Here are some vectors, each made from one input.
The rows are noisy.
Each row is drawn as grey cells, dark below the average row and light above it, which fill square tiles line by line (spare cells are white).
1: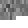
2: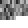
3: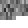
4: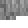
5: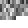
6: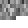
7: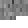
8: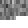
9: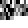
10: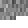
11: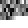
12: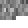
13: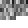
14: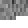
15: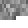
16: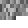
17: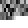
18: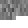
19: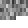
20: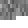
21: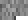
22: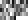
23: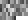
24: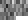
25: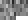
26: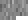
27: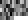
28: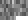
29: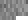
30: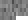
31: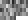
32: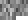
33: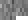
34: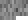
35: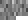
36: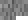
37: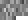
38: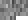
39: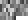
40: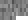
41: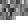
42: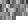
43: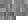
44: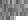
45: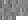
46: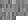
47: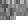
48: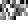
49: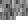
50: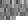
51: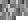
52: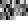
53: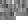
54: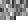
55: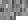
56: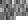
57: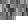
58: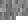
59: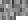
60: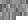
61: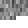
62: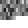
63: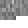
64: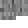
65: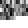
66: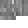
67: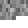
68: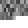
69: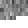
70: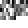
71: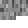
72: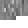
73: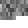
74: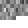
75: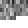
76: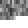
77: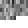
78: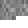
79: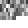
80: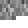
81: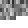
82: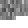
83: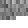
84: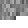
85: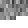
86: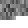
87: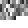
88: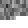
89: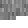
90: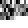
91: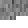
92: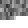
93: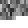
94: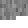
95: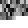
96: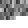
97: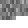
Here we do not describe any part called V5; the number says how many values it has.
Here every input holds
a point on a 10-point circle and a value of V5, together with either a point on a 6-point circle, or a fixed value.
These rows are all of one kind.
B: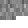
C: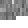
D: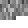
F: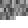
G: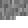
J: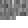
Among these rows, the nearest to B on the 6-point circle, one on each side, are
C and F.
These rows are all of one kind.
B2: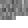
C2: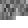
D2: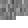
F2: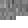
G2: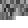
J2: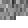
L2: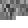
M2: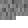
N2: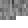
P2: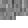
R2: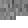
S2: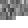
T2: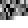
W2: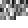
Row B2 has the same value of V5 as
D2, P2 and S2.
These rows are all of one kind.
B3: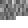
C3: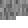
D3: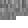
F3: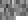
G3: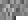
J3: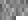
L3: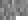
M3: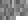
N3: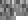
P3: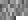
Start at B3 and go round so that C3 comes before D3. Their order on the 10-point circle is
B3, G3, C3, L3, M3, J3, N3, F3, P3, D3.
